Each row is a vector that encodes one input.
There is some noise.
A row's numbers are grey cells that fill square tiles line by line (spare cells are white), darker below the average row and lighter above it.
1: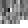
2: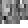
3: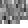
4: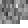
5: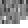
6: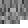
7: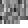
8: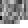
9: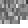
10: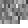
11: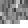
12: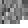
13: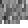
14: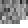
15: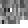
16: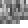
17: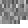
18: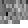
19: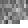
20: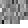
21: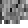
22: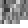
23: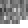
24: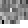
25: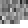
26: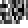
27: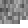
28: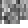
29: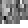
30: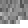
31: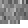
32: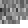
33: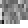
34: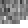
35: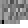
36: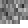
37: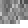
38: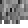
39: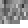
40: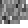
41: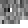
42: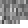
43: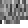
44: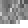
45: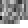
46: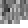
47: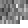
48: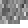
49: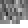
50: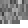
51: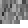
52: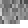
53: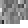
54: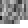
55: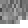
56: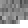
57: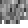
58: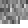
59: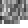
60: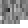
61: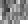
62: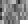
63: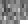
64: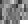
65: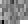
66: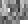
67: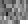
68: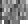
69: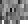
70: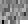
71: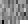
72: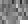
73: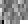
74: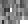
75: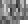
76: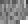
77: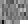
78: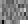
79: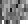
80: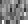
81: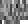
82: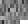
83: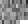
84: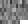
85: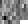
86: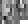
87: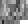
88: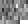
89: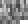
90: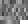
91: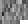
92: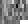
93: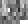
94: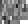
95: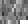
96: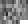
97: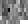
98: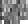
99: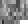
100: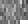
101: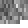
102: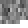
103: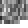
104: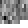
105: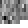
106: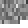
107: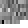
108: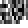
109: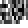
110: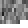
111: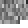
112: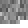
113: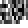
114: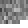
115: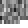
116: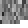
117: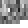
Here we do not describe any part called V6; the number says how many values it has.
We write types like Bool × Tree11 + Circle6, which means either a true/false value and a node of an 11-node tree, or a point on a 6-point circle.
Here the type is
List2(Label5 × V6).
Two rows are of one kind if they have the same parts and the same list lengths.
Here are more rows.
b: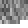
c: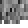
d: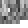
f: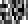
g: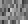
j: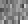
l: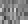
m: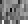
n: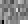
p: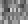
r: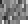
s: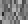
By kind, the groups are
b, g, j, l, n, p, s
c, d, m, r
f

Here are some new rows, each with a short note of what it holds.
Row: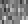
a list of two items
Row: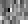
a list of two items
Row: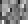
a list of one item
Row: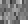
a list of two items
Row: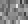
a list of two items
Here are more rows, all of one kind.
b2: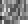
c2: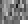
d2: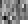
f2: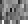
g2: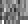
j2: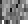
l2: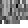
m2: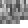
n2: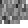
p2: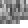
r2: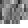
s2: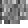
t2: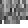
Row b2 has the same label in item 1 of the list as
j2, l2, n2 and s2.
